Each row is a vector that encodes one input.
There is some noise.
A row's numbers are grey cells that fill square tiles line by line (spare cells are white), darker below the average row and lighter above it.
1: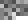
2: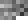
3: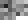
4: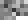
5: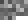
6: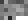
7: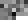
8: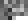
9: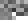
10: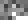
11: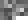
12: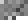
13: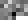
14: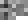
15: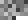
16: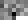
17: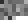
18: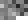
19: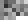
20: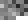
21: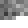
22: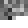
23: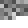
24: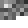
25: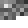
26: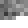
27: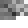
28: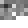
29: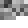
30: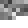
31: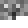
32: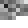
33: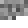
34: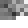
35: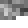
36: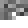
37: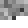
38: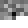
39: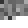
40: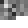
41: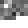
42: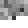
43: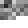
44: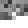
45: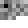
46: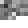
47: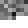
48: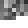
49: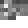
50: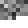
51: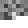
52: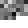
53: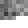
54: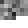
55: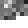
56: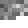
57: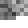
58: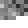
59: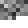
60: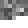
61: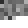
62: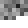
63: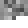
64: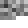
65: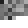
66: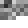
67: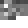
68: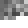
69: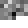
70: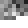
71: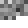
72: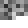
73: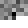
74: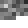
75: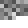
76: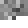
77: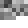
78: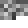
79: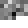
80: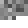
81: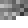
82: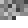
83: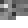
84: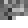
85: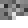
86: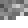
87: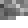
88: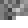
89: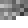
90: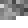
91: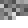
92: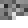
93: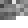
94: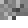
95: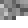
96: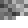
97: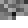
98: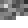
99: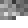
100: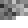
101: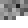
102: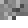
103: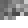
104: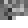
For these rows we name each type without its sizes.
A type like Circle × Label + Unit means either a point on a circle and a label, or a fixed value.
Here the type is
Bool × Bool × Bool × Bool × Label.
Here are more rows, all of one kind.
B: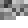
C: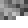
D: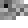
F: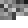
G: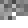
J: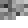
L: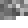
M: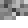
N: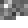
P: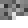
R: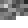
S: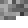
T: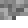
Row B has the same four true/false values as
D, J and M.
